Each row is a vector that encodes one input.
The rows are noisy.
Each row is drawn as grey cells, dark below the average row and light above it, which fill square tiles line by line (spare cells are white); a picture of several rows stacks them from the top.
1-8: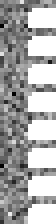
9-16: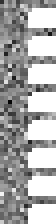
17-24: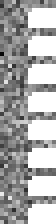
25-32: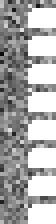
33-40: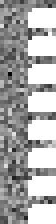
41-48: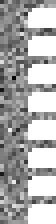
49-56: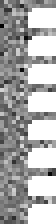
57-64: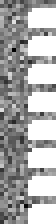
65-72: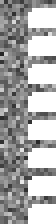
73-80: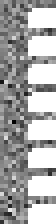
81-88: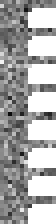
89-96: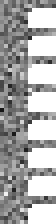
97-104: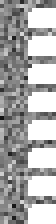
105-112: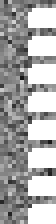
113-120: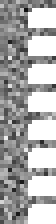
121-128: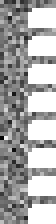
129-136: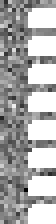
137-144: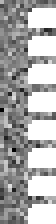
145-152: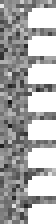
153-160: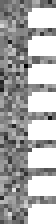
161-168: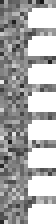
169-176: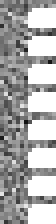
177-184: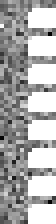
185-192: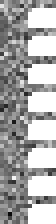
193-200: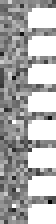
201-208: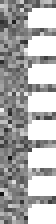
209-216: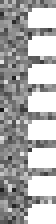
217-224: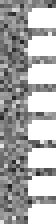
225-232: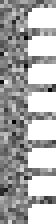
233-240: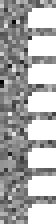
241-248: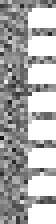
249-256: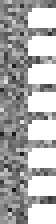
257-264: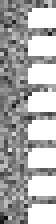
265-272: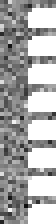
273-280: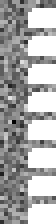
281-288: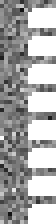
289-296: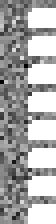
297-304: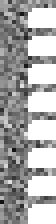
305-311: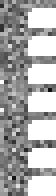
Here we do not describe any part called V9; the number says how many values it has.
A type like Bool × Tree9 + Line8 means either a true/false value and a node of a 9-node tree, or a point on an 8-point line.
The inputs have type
(Bool × Bool × Bool × Bool + List2(Line4)) × Line7 × V9.
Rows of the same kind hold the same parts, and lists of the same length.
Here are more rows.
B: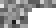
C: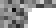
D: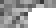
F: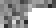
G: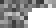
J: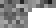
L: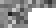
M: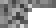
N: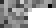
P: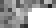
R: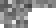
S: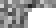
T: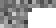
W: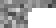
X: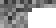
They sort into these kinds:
B, C, S
D, G, N, P
F, M, R, T, W
J, L, X

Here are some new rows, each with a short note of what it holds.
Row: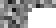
a point on a 7-point line and a value of V9, together with the empty list
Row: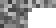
a point on a 7-point line, four true/false values and a value of V9
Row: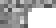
a point on a 7-point line, four true/false values and a value of V9
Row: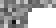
a point on a 7-point line and a value of V9, together with the empty list
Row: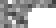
a point on a 7-point line and a value of V9, together with a list of two items
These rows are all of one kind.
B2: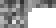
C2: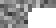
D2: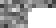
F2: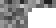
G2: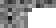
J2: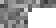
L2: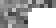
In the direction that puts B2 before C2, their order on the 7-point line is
B2, F2, G2, J2, C2, L2, D2.
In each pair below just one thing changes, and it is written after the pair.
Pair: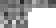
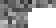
the value of V9
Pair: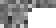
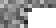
the place on the 7-point line
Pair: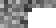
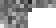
the place on the 7-point line
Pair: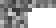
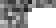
the place on the 4-point line in item 1 of the list
